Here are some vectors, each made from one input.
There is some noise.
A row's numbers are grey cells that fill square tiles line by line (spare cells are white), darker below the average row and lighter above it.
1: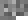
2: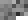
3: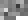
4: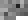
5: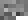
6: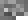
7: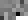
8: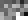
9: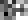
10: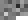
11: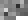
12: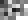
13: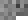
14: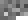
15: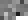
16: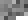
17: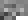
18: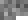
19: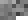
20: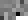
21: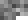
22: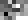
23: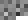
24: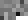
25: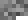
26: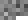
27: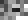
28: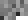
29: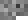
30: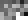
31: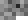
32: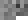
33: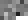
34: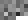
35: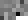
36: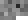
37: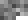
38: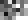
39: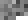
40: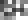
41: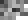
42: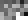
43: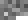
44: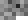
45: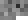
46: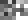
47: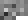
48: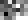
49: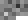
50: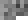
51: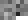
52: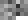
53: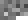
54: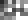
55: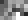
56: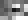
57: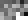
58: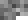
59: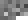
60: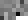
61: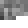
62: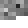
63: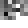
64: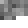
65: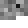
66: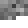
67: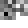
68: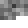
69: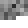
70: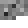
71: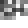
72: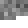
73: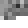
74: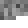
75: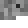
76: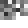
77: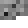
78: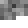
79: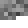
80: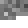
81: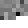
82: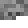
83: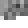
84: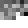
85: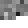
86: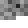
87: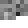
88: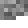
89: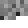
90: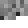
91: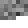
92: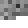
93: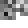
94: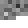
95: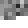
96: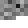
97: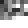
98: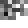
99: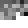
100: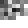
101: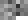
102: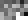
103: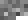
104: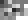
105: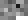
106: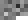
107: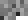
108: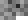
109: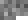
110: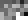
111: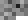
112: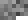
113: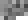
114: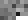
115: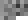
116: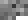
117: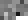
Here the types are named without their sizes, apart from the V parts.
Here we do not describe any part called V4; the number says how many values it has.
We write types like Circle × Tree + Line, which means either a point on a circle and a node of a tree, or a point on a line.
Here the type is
List(Line) + V4 × V4 × V4.
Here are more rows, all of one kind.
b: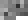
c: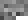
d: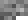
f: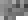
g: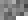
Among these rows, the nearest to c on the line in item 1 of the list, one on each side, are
d and g.
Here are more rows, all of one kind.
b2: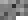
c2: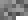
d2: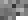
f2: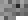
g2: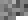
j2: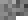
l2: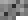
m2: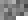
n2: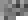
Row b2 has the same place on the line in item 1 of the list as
d2 and l2.
